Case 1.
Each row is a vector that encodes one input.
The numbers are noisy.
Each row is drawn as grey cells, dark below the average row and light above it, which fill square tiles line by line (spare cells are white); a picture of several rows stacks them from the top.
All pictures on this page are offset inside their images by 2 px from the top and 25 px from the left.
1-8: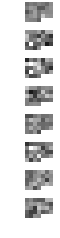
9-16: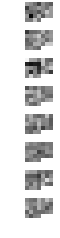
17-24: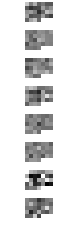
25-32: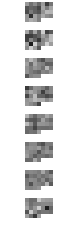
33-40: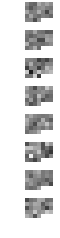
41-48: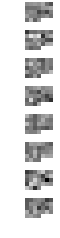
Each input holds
a point on an 8-point circle.
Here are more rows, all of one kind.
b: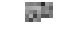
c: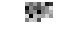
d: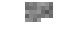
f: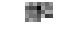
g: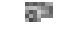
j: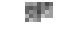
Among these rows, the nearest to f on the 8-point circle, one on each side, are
b and j.
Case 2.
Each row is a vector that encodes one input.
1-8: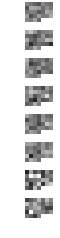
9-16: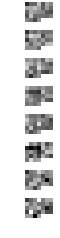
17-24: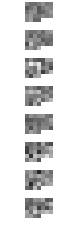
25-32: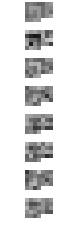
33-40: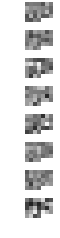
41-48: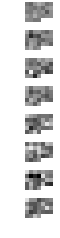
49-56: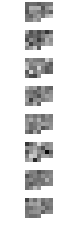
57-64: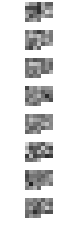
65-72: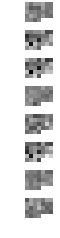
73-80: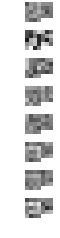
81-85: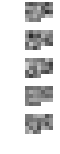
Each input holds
a node of a 12-node tree.
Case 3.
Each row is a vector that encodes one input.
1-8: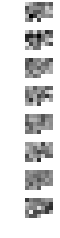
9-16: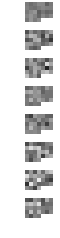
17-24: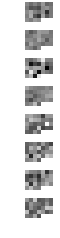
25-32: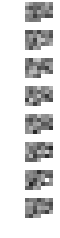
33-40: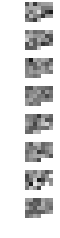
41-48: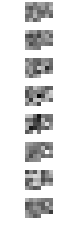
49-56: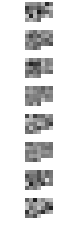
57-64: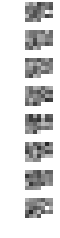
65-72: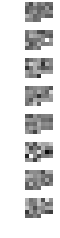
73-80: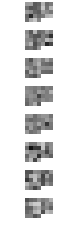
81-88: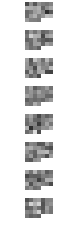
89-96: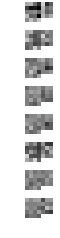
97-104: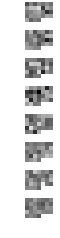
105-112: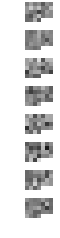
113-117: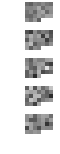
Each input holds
a point on an 8-point circle.
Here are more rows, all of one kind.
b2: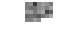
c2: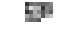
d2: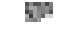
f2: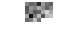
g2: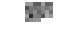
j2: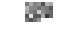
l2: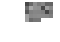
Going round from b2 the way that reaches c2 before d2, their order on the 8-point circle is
b2, g2, l2, c2, j2, d2, f2.
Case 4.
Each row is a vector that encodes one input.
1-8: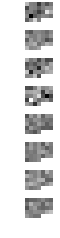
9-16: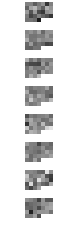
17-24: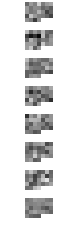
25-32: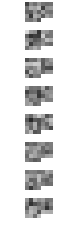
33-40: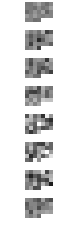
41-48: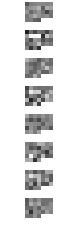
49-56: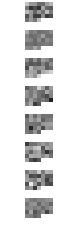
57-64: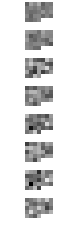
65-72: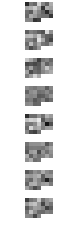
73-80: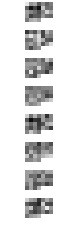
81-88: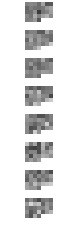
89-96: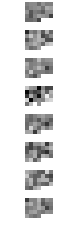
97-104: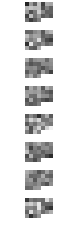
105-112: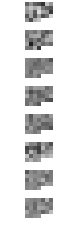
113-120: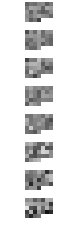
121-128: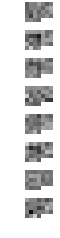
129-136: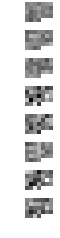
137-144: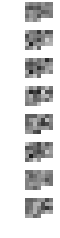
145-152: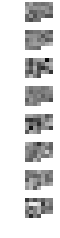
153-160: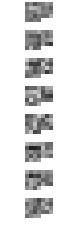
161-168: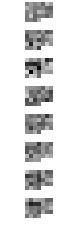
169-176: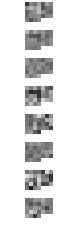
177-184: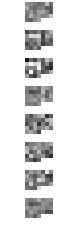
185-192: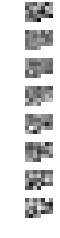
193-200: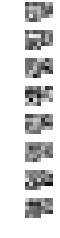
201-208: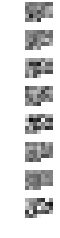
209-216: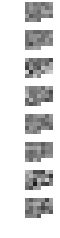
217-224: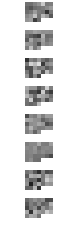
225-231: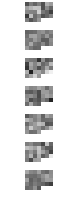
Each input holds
a node of a 9-node tree.
